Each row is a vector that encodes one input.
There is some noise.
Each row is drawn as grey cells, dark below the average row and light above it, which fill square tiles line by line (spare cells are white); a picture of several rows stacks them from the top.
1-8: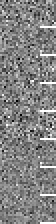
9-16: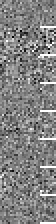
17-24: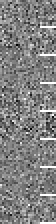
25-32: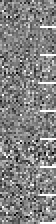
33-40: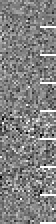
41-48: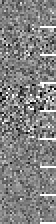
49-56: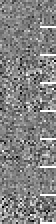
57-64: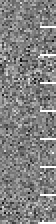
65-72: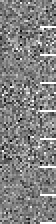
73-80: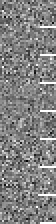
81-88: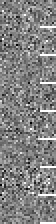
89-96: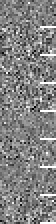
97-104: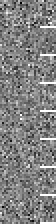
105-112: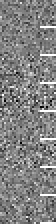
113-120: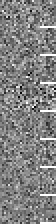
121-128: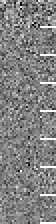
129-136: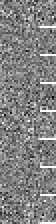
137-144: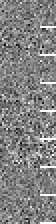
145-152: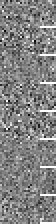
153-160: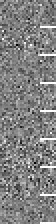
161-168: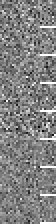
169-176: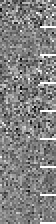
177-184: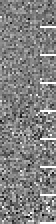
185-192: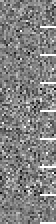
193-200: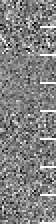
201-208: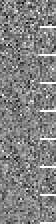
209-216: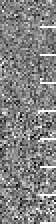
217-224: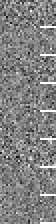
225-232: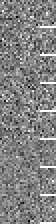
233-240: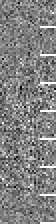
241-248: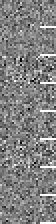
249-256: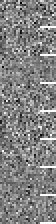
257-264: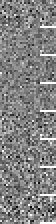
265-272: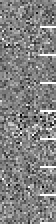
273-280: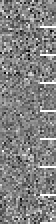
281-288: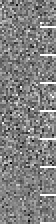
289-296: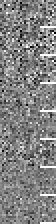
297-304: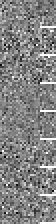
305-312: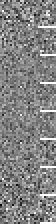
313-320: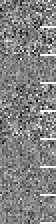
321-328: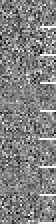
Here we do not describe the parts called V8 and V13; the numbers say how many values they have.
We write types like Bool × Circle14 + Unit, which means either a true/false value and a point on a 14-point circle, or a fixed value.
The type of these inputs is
(Label5 + Label11 × Label11) × Label11 + V8 + V13 × V13 × V13.
